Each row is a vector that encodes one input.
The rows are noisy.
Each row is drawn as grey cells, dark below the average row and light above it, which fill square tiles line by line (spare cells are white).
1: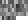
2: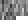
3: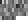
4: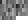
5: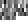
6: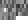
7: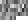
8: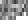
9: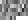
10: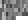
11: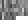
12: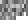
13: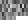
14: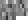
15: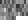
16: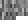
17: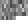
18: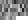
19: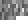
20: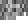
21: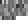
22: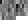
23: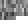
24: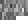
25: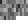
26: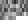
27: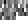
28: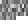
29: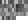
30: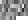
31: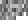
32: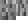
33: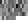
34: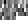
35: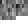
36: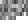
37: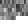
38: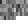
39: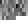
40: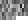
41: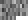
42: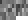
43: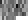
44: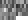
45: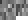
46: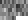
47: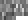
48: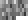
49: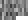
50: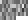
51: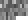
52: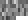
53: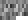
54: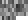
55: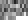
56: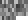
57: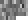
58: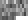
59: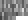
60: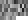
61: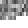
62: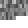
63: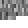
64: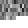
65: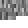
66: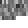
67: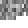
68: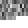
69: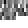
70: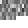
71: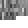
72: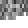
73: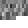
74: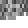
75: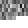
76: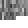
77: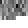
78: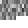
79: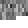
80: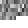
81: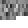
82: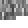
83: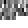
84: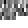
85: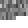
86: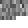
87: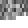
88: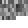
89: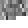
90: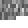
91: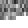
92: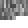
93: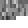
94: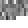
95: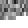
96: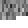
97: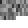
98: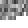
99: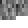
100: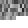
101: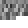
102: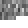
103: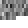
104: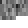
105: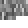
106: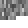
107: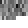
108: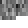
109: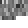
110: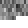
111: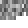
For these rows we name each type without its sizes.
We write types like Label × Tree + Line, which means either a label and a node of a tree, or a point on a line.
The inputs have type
Bool × Bool × Bool + List(Line).
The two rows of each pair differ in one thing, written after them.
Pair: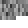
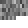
the place on the line in item 1 of the list
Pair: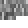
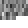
the place on the line in item 1 of the list
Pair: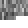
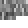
the place on the line in item 2 of the list
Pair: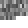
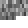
the place on the line in item 1 of the list
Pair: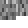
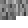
the place on the line in item 2 of the list
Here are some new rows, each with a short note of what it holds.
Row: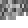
three true/false values
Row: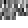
the empty list
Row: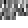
the empty list
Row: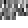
the empty list
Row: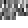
the empty list
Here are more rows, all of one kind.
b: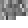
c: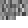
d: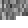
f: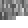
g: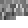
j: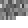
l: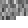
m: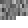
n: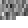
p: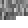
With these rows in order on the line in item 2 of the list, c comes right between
g and m.
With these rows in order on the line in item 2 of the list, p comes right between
d and j.
